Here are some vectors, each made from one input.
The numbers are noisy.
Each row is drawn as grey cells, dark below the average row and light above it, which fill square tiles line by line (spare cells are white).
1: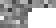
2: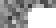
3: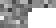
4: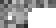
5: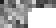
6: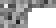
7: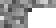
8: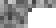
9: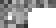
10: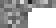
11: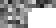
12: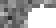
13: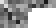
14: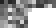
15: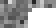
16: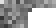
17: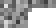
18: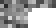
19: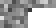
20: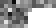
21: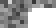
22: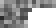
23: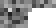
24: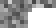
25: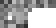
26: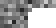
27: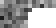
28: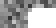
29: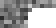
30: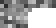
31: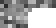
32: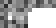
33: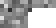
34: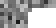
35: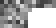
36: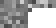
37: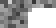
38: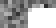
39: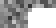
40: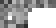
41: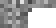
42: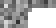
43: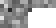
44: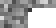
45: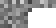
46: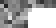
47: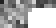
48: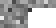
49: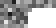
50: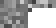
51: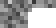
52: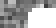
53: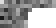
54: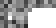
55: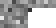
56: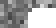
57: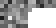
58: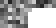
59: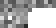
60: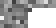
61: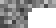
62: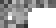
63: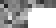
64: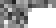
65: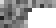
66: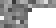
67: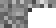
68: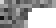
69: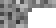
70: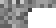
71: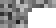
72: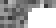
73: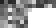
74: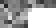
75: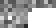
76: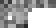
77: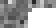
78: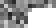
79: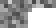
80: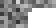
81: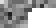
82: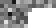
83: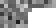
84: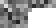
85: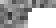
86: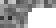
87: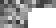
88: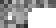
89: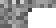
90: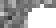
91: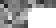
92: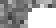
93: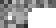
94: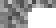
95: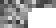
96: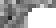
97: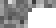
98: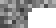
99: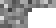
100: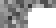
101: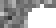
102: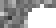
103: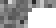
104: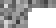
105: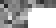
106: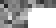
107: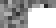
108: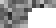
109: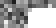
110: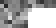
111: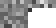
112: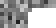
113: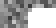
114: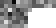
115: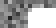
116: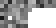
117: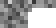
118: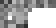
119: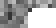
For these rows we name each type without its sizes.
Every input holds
a node of a tree, together with either a fixed value, or three true/false values.
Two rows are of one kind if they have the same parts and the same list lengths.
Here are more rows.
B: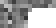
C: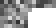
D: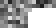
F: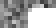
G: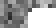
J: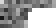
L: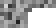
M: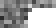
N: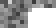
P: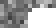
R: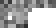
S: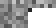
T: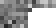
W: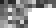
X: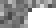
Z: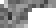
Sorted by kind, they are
B, F, G, J, L, M, N, P, S, T, X, Z
C, D, R, W

